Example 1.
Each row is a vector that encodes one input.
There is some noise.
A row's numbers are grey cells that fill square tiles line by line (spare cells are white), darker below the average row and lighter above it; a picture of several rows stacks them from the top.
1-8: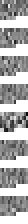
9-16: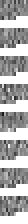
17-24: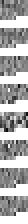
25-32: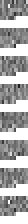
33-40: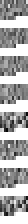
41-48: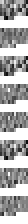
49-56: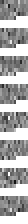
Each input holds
either a fixed value, or a point on each of two 3-point lines and a true/false value.
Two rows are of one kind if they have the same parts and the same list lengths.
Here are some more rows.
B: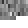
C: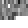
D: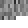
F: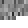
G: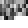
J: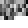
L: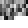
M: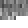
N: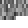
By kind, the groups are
B, C, D, F, M, N
G, J, L

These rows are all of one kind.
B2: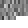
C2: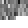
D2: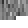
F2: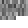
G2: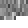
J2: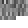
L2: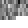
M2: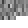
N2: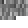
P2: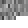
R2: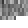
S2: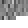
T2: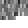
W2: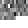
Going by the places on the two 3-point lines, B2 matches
L2, M2, P2 and S2.
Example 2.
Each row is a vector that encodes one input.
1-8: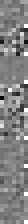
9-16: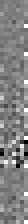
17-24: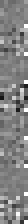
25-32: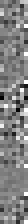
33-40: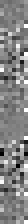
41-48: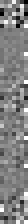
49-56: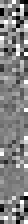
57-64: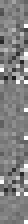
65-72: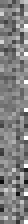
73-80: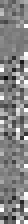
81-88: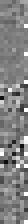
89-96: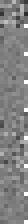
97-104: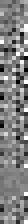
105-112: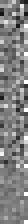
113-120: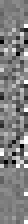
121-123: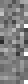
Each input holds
either a point on each of two 10-point circles, or a fixed value.
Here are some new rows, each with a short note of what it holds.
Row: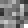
a point on each of two 10-point circles
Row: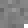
a point on each of two 10-point circles
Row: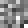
a fixed value
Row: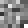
a fixed value
